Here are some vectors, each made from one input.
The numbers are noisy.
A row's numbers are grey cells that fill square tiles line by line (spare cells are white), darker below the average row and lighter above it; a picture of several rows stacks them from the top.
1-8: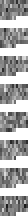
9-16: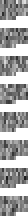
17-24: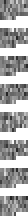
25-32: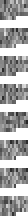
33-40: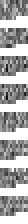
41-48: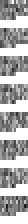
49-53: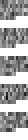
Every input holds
either one of 7 labels, or a node of an 8-node tree.
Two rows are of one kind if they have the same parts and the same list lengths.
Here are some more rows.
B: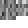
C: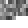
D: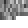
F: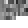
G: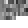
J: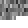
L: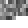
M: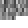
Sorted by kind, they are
B, D, M
C, F, G, J, L

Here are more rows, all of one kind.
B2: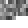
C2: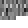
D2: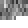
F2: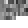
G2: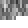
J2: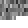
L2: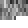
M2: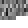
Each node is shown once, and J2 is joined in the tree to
C2, D2 and F2.
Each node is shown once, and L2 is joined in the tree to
D2.
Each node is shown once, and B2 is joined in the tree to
F2.
